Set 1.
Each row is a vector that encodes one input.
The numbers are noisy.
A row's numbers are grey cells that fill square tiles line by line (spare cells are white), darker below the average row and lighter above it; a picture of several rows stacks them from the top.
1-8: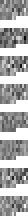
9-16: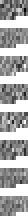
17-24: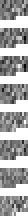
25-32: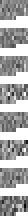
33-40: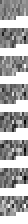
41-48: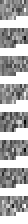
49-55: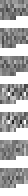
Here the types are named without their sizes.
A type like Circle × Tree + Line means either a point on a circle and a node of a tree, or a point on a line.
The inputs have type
Line.
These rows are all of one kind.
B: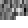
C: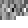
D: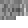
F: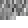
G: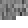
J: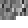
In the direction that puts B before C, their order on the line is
B, J, G, D, F, C.
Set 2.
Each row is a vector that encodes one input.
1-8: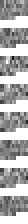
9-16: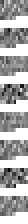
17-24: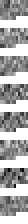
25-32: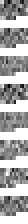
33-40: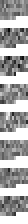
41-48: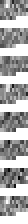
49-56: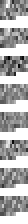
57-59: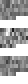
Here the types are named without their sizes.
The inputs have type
Line.
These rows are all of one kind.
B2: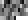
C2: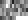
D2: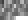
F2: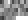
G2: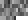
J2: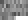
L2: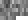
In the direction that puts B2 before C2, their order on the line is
B2, G2, L2, J2, D2, F2, C2.
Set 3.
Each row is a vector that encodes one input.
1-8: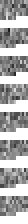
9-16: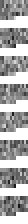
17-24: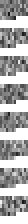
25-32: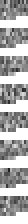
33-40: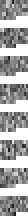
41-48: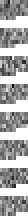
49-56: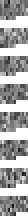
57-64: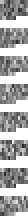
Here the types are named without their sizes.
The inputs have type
Line.
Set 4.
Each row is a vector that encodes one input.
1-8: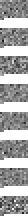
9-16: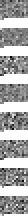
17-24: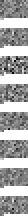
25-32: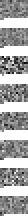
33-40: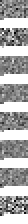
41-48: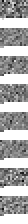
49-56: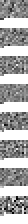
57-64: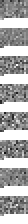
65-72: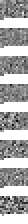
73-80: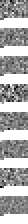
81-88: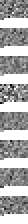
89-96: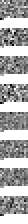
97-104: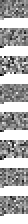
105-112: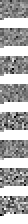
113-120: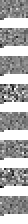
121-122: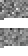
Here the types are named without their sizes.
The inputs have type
Circle + Unit.
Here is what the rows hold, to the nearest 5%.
About 95% of them hold a point on a circle. The rest hold a fixed value.
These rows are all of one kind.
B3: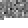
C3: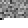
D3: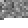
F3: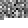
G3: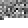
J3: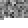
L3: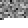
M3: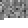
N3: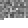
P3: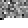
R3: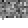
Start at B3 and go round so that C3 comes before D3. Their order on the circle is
B3, G3, F3, M3, R3, L3, C3, P3, N3, J3, D3.
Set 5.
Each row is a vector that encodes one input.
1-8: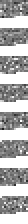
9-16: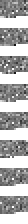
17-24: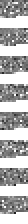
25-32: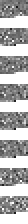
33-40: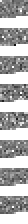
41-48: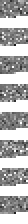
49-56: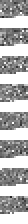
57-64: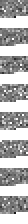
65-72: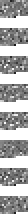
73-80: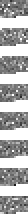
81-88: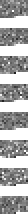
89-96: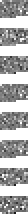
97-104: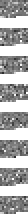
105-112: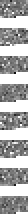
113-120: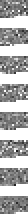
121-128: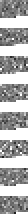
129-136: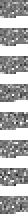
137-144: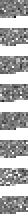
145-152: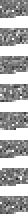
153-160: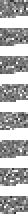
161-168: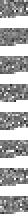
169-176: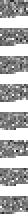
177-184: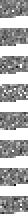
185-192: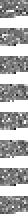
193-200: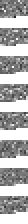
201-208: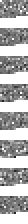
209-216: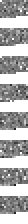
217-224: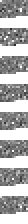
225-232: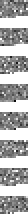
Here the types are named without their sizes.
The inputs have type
Tree.
